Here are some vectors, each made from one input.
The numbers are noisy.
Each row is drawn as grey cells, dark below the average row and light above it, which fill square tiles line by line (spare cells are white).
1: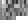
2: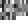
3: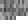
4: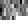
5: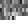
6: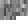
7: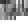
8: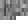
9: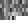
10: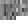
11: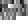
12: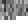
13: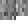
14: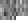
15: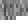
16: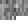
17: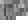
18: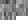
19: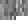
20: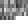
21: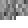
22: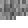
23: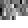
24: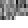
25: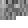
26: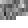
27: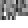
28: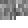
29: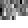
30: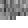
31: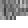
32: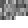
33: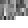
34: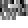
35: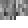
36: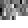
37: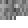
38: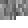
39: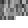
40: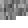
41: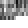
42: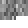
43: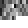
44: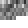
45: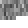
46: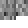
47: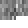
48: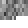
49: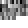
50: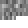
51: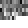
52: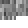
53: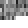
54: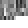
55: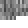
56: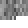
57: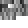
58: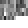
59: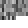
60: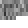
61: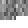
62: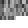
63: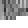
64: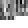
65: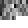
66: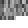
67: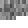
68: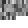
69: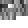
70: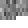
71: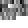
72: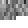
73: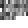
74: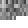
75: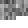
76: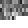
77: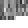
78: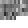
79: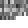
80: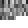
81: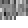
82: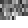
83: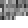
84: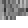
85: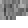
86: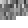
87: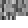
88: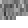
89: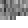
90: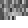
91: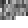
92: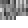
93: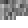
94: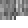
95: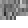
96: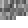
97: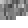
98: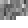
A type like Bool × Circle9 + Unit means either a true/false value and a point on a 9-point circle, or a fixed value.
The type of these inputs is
Line6 + List2(Line5).
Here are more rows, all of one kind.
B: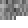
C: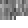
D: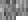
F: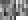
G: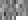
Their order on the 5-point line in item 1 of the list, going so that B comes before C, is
G, D, B, C, F.
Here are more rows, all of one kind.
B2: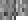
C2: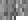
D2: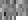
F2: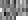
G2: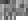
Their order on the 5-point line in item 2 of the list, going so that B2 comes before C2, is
D2, G2, B2, C2, F2.
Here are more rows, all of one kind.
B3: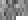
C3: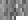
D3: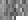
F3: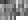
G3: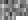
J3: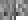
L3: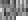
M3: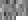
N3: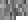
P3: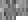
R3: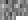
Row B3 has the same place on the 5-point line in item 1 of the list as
L3 and P3.
